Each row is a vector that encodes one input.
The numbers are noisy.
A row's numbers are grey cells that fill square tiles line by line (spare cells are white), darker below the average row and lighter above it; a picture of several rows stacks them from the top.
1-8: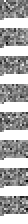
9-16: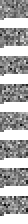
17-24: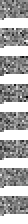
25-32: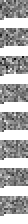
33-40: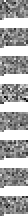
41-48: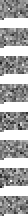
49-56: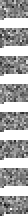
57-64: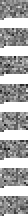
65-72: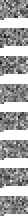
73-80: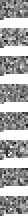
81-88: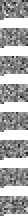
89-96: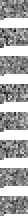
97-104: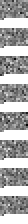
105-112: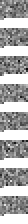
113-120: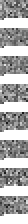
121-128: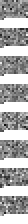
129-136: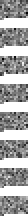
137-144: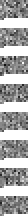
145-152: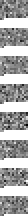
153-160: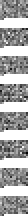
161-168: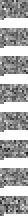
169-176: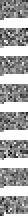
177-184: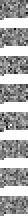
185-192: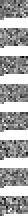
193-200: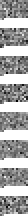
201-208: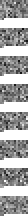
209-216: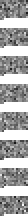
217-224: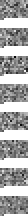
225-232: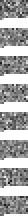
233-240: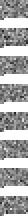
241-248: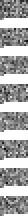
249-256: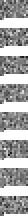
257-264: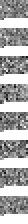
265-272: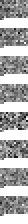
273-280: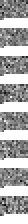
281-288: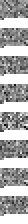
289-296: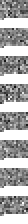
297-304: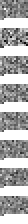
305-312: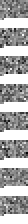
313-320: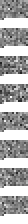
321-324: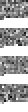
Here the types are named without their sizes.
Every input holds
either a label and a node of a tree, or three true/false values.
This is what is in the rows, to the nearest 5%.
About 45% of them hold a label and a node of a tree. The rest hold three true/false values.
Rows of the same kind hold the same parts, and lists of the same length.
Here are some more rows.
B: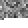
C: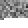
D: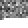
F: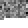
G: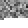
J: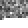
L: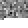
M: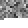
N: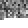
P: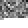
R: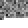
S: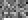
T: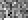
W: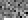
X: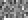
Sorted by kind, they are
B, C, G, L, M, T
D, F, J, N, P, R, S, W, X

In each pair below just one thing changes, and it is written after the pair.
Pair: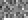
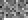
the node of the tree
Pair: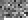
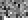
the label
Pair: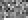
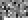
the node of the tree
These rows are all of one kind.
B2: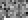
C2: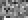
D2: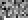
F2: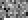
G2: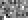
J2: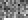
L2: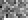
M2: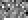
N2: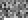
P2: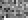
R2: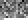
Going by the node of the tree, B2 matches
F2, M2 and N2.
